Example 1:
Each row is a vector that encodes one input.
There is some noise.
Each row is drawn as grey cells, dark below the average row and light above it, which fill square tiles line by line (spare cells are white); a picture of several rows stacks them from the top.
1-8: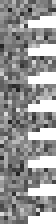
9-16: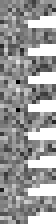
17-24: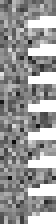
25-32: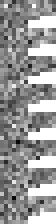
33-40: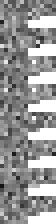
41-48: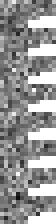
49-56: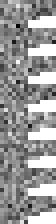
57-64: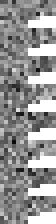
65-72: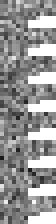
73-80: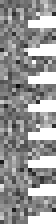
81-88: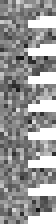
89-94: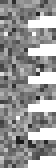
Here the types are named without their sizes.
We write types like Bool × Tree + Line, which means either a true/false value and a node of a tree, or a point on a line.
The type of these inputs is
Bool × Bool × Bool × Bool + List(Circle).
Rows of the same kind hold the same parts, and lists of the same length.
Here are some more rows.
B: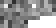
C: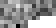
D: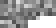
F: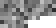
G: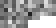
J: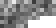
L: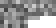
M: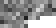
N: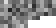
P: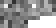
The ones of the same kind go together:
B, P
C, D, G
F, L, M, N
J

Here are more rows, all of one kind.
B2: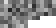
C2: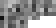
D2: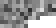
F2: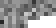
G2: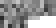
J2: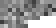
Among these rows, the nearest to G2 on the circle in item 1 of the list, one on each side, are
C2 and F2.
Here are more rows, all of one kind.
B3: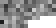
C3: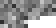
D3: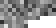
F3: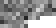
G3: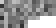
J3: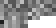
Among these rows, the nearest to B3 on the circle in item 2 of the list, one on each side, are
C3 and G3.
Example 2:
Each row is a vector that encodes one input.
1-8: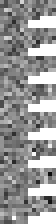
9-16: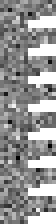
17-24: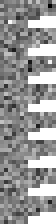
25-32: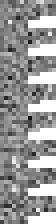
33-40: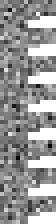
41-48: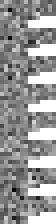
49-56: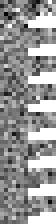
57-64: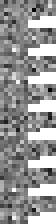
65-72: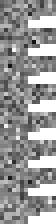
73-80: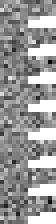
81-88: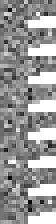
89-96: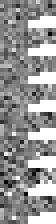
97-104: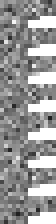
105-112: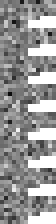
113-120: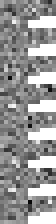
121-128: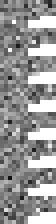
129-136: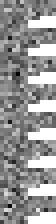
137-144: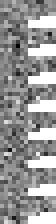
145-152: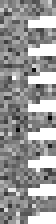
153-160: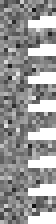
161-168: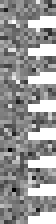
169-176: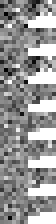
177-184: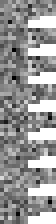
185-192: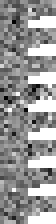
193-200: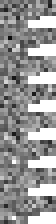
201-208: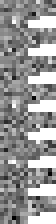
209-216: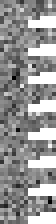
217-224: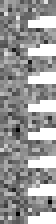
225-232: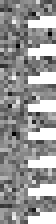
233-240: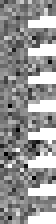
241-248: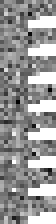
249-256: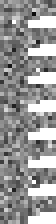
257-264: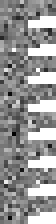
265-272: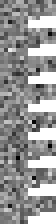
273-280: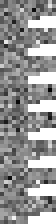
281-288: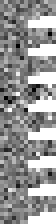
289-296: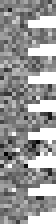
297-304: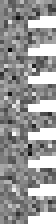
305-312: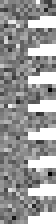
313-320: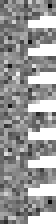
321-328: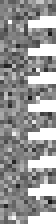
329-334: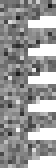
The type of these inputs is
List3(Circle11).
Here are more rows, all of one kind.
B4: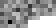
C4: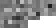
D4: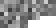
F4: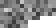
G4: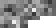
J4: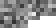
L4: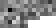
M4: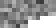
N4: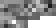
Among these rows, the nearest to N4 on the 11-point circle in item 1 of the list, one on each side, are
C4 and G4.
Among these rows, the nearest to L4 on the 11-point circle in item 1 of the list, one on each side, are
D4 and G4.
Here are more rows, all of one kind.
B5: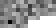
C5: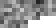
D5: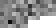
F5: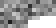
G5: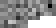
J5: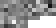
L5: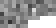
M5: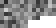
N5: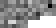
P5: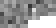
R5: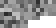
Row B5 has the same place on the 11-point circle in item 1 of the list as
D5, F5, L5 and P5.
